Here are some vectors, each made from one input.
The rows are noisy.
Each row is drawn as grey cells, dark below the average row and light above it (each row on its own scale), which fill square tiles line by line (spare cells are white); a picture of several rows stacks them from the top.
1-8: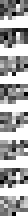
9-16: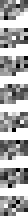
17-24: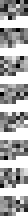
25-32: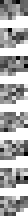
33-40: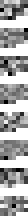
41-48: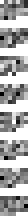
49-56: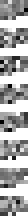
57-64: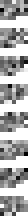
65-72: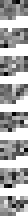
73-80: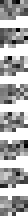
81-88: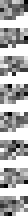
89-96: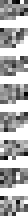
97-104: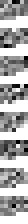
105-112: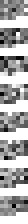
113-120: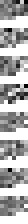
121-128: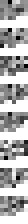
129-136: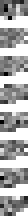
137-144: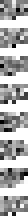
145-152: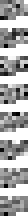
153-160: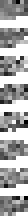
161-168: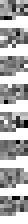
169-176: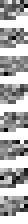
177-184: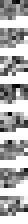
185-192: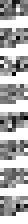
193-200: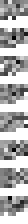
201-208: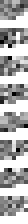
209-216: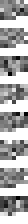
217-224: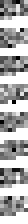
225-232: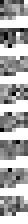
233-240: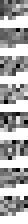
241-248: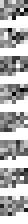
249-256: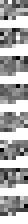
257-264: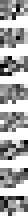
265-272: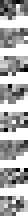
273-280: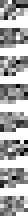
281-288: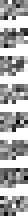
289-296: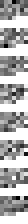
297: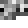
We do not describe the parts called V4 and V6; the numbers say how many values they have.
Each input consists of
either one of 12 labels and three true/false values, or a value of V4 and a value of V6.
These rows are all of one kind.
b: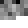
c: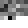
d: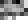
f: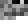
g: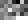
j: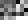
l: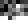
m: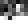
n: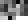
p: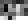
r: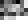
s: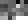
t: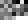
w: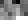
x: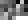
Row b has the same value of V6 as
d, g, r and w.
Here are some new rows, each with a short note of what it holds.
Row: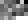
a value of V4 and a value of V6
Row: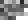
one of 12 labels and three true/false values
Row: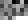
a value of V4 and a value of V6
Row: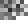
one of 12 labels and three true/false values
